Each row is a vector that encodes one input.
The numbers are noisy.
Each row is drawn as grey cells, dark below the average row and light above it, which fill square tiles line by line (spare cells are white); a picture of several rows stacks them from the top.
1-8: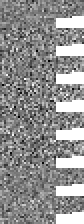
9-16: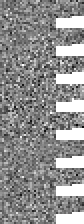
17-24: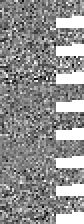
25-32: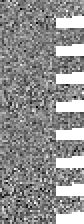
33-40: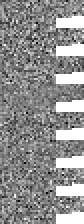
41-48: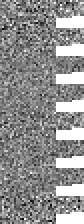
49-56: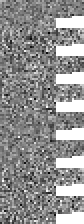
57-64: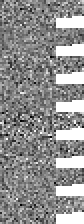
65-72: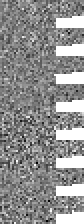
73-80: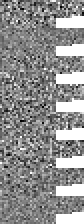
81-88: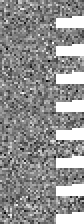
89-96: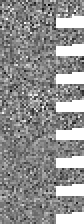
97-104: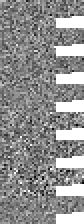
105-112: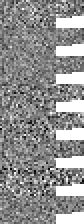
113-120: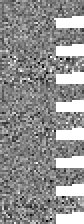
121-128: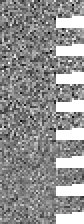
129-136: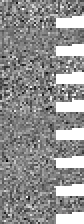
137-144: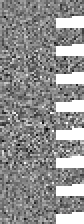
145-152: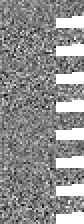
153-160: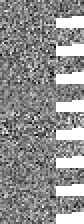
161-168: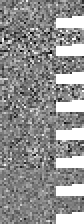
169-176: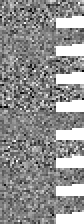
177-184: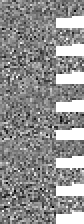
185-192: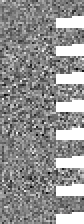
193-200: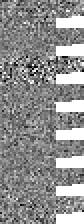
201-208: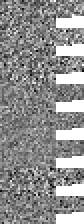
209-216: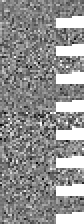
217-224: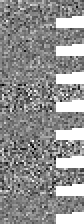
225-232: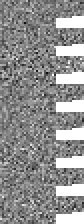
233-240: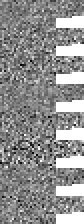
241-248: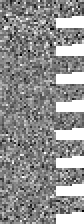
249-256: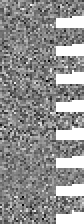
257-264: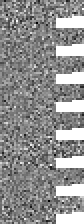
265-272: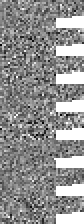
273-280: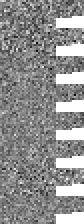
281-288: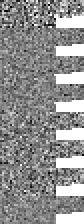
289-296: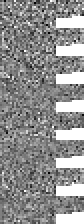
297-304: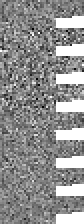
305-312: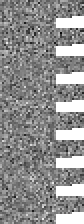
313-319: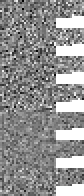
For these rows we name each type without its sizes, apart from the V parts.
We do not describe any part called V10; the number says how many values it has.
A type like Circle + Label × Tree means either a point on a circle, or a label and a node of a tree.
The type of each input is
(Circle + Line) × V10 + Tree.
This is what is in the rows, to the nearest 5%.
About 40% of them hold a node of a tree. The rest hold a value of V10, together with either a point on a circle, or a point on a line.
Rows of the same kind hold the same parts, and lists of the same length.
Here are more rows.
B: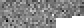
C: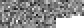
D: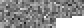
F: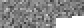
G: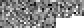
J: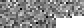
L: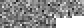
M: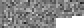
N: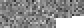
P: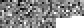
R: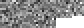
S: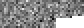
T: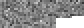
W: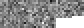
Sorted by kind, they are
B, N
C, G, J, L, P, R
D, F, M, S, T, W

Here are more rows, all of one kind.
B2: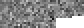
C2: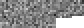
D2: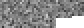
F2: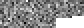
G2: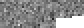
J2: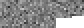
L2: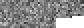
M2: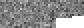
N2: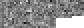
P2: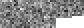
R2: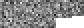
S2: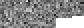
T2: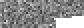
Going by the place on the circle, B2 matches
C2 and L2.
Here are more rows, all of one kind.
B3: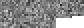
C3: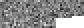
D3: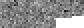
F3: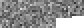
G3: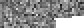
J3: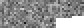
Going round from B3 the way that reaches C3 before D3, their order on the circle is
B3, F3, J3, C3, D3, G3.
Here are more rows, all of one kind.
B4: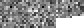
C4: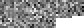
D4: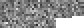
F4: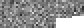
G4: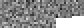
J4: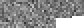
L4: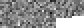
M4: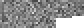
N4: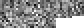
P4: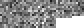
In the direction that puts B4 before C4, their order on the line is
D4, G4, B4, J4, N4, L4, M4, C4, P4, F4.
